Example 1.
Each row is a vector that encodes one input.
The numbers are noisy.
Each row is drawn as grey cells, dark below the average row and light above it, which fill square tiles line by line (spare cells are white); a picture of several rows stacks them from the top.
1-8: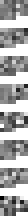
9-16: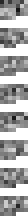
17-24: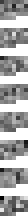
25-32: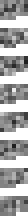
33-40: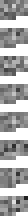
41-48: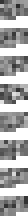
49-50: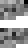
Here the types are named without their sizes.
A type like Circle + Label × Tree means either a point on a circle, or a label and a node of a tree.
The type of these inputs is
List(Line).
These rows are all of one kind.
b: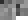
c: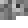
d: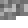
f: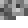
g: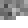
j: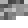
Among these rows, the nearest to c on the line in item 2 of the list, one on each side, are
b and f.
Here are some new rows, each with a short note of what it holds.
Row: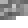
a list of two items
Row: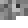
a list of two items
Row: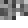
a list of one item
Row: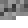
a list of one item
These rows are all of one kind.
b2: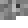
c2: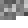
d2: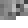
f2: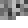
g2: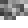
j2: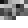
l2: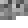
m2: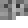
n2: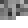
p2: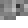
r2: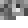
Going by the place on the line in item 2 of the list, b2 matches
m2, p2 and r2.
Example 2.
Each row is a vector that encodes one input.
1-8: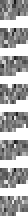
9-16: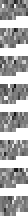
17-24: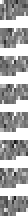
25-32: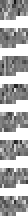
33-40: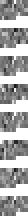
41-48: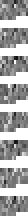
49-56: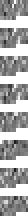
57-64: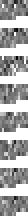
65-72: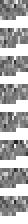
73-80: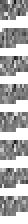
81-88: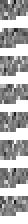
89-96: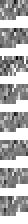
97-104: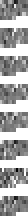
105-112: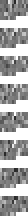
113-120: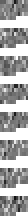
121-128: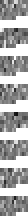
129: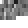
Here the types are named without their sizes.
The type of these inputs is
List(Line).
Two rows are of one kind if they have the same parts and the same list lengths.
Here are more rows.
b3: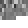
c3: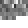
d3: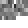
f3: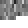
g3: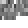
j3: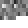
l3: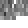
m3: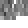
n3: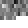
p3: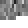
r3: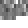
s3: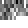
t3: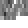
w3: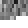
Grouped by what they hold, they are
b3, c3, d3, g3, l3, m3, r3, t3
f3, j3, n3, p3, w3
s3

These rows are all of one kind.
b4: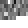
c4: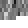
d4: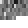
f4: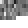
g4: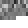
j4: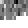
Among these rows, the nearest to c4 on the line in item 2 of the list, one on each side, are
f4 and j4.
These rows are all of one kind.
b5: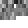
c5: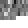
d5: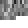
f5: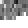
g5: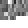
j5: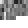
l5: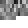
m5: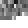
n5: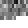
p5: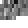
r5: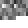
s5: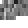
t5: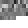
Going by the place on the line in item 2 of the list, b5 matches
d5, g5, j5 and l5.
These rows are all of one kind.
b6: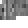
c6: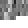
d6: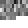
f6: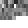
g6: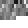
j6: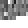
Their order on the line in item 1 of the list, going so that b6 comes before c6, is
b6, f6, g6, d6, c6, j6.
